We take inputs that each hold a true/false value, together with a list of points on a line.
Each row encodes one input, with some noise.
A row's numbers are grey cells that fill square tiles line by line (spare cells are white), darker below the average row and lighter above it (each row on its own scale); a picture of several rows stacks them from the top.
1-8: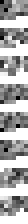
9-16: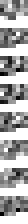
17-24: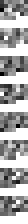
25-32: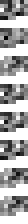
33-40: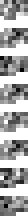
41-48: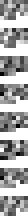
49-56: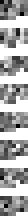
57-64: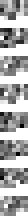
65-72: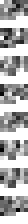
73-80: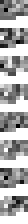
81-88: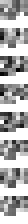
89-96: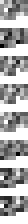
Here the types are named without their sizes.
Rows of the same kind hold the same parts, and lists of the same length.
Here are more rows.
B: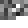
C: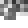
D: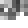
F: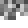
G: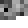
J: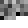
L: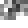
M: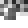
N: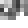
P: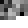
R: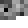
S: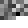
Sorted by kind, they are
B, D, J, N, S
C, F, G, L, M, R
P

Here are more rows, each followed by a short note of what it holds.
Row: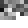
a true/false value, together with the empty list
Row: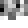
a true/false value, together with a list of two items
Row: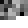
a true/false value, together with the empty list
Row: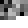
a true/false value, together with the empty list
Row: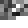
a true/false value, together with a list of two items
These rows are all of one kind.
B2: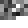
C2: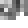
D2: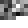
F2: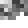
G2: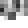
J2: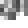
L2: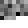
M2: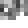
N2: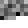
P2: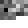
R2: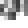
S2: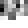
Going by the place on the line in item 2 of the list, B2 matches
G2 and N2.
